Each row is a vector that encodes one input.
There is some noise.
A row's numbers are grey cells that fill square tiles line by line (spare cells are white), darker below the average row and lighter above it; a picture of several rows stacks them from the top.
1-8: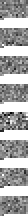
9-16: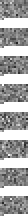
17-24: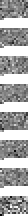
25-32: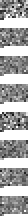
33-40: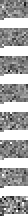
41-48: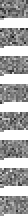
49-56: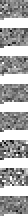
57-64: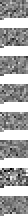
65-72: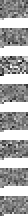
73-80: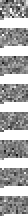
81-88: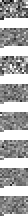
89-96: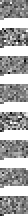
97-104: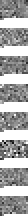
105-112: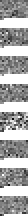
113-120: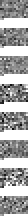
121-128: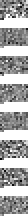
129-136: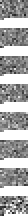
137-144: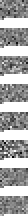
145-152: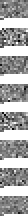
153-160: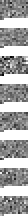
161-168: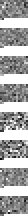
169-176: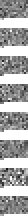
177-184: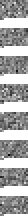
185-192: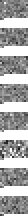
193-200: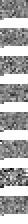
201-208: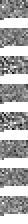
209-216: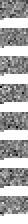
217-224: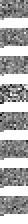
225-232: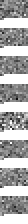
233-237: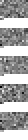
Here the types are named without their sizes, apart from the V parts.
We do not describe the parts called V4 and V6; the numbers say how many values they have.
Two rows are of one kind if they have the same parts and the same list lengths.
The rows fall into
3 kinds.
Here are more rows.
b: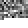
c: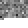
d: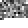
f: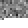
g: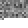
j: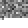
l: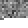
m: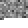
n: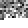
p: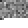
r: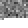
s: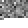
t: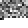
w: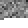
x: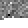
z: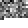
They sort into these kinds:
b, d, n, t, z
c, f, g, l, m, p, r, w, x
j, s

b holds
a value of V6.
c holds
a point on a circle and a node of a tree.
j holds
a node of a tree and a value of V4.
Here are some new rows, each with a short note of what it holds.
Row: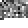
a value of V6
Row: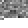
a point on a circle and a node of a tree
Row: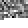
a value of V6
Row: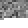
a point on a circle and a node of a tree
